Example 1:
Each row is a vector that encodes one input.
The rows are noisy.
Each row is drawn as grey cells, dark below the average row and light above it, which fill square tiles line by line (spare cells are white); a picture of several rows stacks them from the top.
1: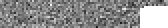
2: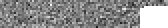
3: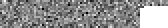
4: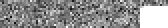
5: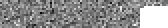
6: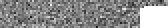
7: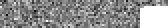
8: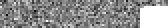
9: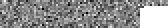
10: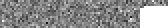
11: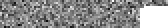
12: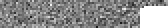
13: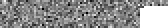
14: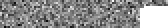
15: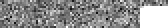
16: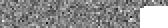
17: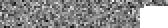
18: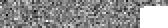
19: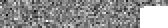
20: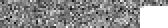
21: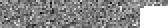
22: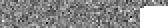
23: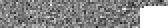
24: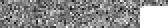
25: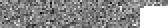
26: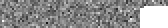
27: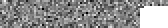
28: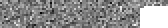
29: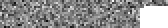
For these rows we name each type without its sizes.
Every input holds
a node of a tree.
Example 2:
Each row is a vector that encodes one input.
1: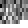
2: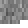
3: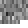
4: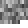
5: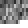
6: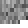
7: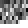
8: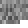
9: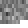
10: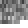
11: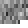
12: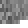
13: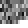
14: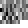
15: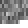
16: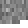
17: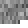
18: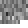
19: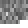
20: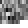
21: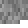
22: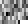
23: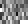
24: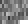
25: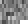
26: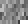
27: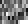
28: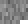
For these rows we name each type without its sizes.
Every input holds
a point on a line.
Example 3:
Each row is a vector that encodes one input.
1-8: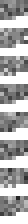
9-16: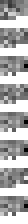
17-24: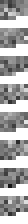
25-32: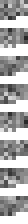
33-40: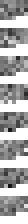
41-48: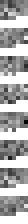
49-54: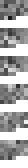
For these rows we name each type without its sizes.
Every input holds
either a fixed value, or a node of a tree.
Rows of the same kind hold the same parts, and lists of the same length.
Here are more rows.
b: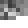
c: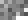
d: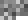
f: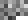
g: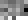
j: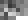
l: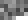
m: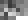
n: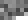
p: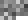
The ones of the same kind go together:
b, j, m
c, d, f, g, l, n, p

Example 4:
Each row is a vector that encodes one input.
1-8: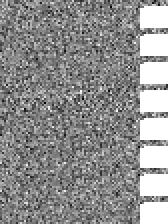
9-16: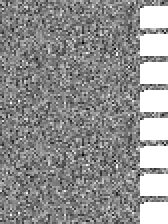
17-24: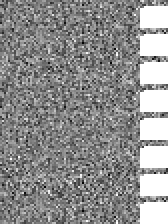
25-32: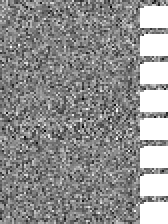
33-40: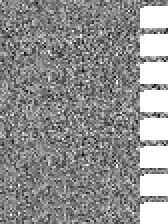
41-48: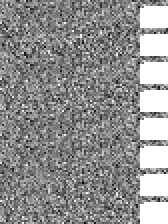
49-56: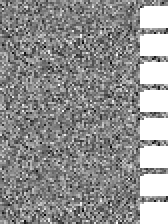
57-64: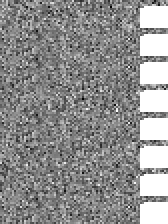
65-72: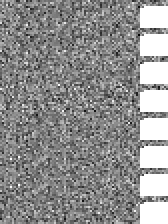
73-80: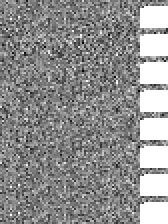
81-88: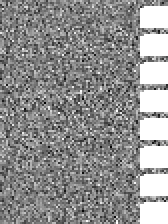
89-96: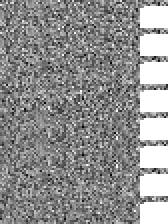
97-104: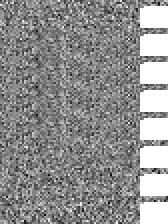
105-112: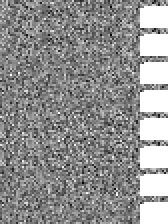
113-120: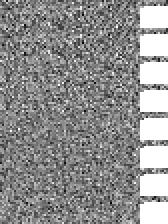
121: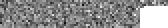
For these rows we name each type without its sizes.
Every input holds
a point on a line.
